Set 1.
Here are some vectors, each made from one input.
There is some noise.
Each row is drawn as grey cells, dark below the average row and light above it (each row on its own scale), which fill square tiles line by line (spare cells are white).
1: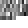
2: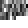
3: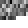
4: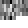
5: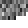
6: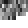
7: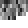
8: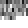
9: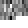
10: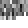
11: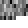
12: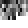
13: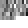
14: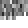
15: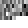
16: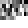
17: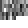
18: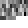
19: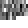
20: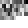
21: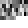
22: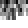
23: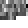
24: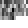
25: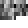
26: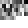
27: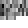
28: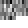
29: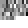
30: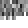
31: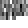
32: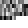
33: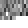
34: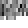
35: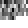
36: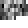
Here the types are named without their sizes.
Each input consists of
either a fixed value, or a node of a tree.
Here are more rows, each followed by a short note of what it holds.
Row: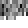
a node of a tree
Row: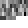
a fixed value
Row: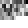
a fixed value
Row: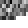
a node of a tree
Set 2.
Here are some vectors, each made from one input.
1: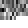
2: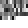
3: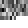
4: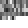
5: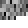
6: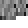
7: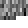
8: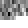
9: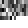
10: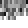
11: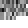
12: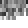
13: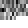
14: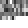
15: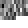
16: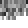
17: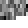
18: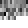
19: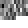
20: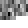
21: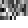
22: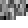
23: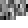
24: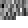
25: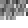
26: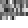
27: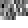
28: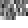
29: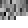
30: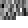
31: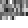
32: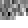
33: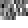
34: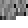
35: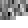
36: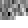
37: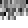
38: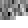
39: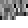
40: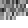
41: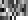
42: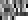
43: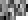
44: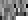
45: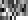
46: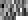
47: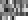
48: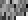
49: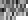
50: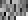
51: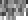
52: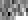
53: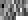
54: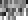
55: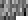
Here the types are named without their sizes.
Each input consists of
a label.
